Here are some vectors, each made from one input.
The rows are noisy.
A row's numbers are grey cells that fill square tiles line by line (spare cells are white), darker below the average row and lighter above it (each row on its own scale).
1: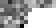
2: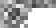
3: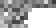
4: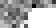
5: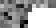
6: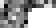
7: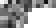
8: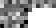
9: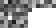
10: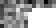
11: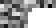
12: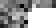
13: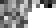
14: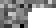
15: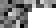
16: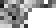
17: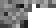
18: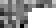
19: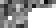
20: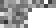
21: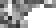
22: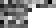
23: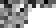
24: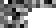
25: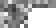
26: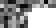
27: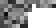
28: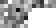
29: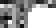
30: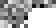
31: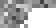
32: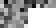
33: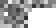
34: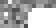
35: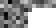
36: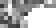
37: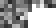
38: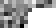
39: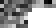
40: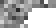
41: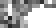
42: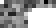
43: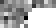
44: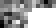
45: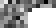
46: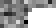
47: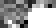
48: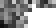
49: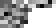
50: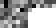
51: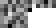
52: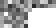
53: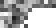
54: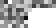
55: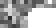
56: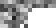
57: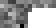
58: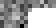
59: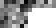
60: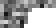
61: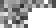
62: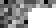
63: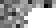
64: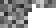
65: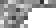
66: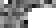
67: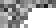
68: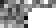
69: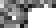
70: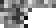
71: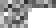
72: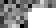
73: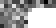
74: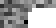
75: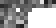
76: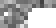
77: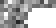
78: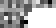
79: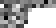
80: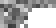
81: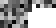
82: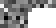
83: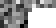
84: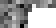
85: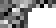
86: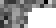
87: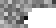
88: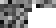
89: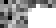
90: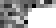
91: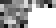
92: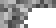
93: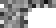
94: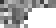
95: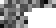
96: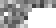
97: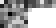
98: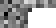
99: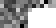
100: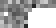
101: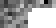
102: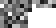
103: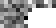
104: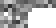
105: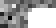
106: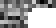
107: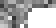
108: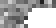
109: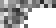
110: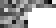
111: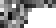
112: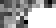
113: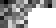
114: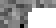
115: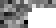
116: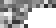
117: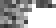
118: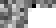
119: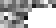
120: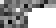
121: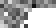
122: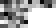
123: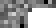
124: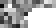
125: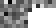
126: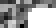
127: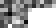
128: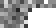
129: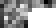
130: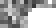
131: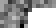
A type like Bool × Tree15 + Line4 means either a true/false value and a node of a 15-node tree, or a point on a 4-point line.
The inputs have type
List2(Label6 × Line6).
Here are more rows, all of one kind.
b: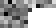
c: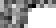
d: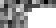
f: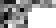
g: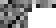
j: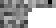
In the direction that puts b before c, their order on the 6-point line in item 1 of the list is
f, g, j, b, c, d.
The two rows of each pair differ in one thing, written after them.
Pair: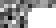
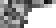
the place on the 6-point line in item 2 of the list
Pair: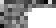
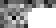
the place on the 6-point line in item 2 of the list
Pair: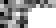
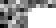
the label in item 2 of the list
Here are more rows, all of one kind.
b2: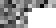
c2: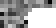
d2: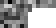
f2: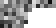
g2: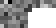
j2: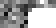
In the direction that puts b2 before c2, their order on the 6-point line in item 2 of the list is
b2, f2, d2, c2, g2, j2.
